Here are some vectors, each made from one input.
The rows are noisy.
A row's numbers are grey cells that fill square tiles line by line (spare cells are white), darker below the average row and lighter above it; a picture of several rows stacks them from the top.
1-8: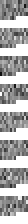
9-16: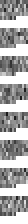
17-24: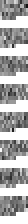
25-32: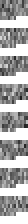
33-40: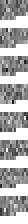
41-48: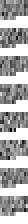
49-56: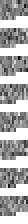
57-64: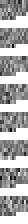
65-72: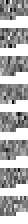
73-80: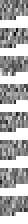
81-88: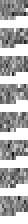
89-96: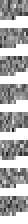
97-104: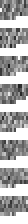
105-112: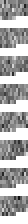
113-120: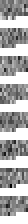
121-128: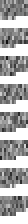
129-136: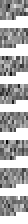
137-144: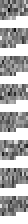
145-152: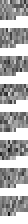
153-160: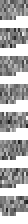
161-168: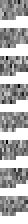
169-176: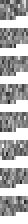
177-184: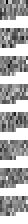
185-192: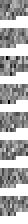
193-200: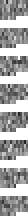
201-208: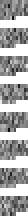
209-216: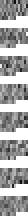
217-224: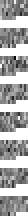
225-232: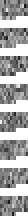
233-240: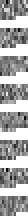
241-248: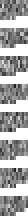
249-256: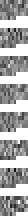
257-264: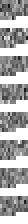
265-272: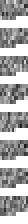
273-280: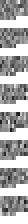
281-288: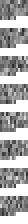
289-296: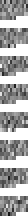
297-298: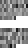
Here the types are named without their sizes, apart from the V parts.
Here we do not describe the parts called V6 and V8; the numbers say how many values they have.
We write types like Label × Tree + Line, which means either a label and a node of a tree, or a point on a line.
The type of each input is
Bool × V8 + Line × (Line + V6).
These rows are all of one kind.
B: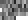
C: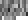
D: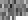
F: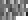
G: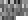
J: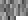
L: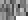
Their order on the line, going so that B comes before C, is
B, G, D, F, C, J, L.
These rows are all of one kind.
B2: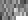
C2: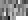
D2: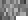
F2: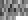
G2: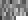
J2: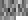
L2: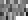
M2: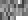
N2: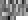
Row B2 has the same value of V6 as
D2 and G2.
